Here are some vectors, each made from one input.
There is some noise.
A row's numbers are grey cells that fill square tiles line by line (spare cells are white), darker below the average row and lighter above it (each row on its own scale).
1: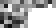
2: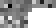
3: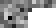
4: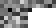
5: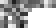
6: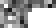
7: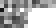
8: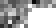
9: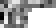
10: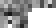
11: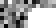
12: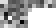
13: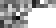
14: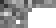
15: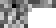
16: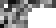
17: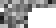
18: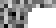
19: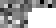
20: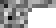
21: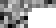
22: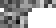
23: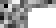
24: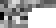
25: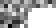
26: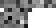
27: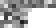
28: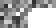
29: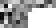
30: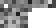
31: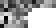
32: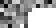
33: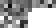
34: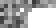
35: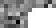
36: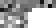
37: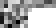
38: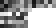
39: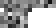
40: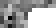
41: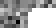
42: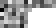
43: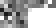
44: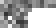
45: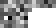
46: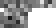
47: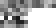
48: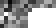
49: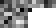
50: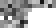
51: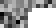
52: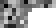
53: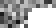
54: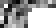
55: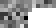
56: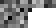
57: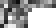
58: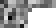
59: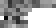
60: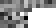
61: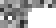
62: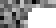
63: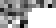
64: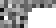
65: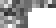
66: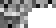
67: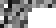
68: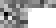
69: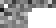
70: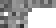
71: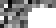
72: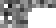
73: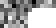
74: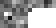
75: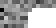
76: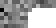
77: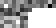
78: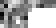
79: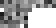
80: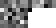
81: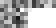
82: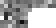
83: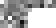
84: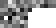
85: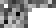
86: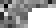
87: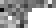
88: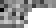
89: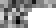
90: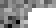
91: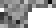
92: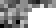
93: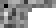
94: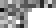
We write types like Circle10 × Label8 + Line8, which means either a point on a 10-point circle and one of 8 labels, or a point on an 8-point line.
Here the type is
(Circle5 + Unit) × Line5 × Tree7.
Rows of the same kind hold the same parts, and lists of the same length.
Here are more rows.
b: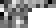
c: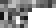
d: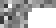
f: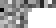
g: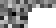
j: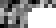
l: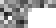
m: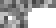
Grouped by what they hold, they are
b, c, f, m
d, g, j, l

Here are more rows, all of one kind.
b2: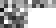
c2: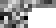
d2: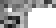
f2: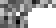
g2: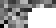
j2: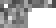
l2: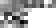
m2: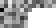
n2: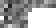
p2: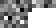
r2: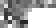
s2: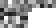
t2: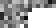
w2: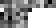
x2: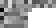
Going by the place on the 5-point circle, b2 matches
c2, d2, j2 and x2.
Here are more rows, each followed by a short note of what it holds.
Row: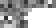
a point on a 5-point line and a node of a 7-node tree
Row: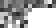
a point on a 5-point line and a node of a 7-node tree
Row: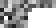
a point on a 5-point circle, a point on a 5-point line and a node of a 7-node tree
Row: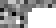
a point on a 5-point line and a node of a 7-node tree
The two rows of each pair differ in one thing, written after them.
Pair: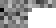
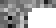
the place on the 5-point line
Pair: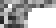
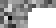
the node of the tree
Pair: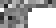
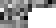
the node of the tree
